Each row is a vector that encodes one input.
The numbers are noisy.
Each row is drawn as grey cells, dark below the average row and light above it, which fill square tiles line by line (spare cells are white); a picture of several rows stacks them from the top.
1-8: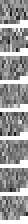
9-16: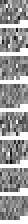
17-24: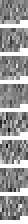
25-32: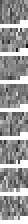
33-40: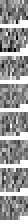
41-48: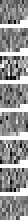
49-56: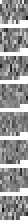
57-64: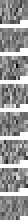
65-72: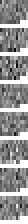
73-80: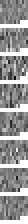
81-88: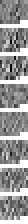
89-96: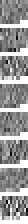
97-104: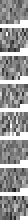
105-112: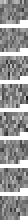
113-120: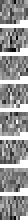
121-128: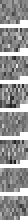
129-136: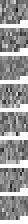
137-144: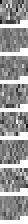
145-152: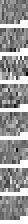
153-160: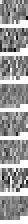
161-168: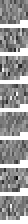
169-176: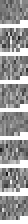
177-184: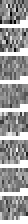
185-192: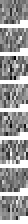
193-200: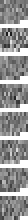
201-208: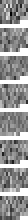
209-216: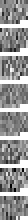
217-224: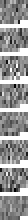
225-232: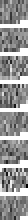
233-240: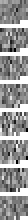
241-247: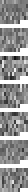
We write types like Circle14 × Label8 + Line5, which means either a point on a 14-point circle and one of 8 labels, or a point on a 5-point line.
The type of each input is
Bool × (Line14 + Line19).
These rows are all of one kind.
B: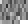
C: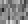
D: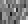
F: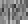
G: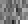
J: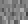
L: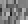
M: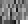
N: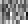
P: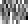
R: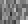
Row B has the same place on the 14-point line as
D and M.
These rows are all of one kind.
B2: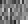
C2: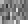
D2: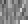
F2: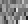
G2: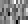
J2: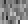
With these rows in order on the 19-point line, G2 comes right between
B2 and J2.
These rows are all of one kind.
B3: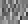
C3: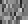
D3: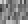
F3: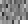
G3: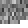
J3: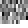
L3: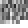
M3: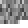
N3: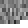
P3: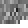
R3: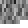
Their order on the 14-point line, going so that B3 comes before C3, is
P3, N3, B3, J3, R3, F3, D3, L3, M3, G3, C3.
